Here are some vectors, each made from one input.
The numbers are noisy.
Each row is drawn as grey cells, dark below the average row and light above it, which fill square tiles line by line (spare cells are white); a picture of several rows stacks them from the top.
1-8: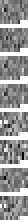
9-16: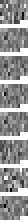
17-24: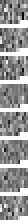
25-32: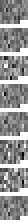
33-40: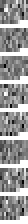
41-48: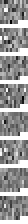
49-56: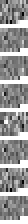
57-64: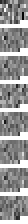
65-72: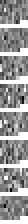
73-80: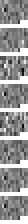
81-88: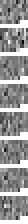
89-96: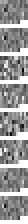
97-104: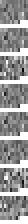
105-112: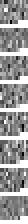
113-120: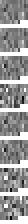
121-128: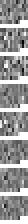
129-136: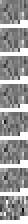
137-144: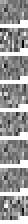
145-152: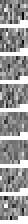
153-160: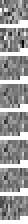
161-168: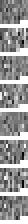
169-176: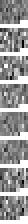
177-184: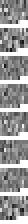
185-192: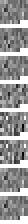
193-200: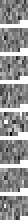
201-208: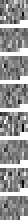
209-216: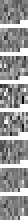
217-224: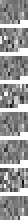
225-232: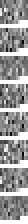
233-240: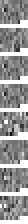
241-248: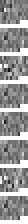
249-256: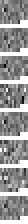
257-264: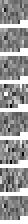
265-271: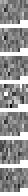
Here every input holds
either a point on each of two 6-point circles, or a point on a 5-point line.
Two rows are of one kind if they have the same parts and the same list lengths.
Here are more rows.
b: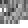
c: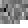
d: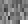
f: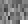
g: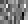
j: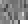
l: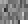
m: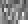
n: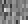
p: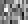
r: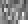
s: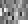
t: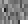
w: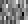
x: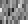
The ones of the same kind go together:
b, g, m, n, p, r, s, w, x
c, d, f, j, l, t

